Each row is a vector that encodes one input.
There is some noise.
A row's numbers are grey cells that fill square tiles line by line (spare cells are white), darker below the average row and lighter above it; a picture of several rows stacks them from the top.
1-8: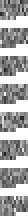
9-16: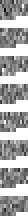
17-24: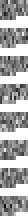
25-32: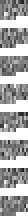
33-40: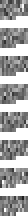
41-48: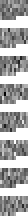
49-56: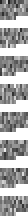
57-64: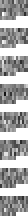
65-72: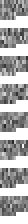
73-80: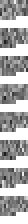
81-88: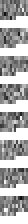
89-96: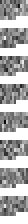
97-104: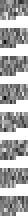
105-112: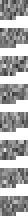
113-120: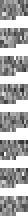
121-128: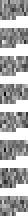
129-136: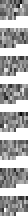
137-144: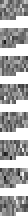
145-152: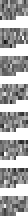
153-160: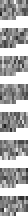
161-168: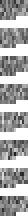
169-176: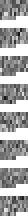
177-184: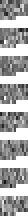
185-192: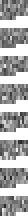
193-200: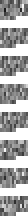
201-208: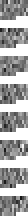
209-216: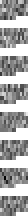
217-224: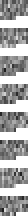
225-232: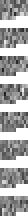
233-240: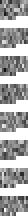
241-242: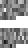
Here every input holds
a point on an 11-point line, together with either a point on an 18-point circle, or a fixed value.
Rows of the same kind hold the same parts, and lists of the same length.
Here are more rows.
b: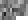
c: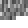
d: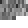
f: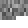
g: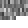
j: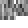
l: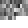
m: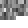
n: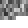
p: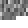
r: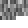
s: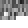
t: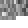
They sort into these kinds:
b, c, f, m, p, r
d, g, j, l, n, s, t

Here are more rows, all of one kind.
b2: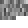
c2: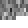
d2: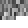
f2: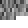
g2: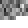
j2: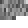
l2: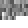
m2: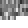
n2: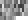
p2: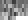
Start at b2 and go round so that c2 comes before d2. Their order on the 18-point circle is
b2, j2, c2, f2, d2, m2, n2, p2, g2, l2.
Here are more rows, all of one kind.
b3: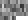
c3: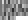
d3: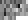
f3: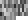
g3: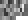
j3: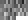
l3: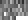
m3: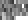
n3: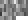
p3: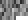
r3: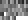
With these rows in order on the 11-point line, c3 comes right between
b3 and n3.
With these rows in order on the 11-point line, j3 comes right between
l3 and m3.
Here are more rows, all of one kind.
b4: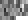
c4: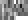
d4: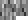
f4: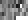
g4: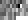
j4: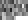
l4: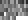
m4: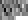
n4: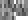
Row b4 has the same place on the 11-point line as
f4 and g4.
